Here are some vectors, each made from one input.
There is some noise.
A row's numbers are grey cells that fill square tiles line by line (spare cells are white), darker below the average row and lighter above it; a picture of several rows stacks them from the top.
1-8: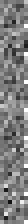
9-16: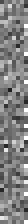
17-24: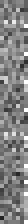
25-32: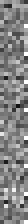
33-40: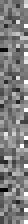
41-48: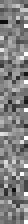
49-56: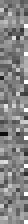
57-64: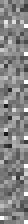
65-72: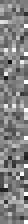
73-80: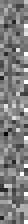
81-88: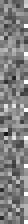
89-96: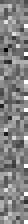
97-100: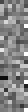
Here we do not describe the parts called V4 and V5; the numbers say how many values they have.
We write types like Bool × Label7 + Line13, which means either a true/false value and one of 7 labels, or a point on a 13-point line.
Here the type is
(Bool × Circle6 + V5) × V4.
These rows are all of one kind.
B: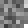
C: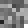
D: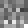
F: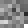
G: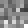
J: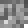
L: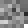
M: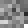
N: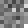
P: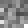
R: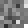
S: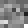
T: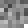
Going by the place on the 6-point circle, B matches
G, J, N and T.
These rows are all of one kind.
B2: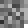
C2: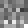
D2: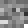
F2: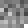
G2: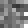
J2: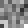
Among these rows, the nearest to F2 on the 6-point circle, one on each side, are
D2 and G2.
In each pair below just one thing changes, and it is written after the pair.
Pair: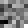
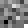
the value of V4
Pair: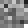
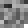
the value of V4
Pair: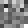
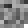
the value of V4
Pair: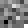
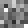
the value of V5
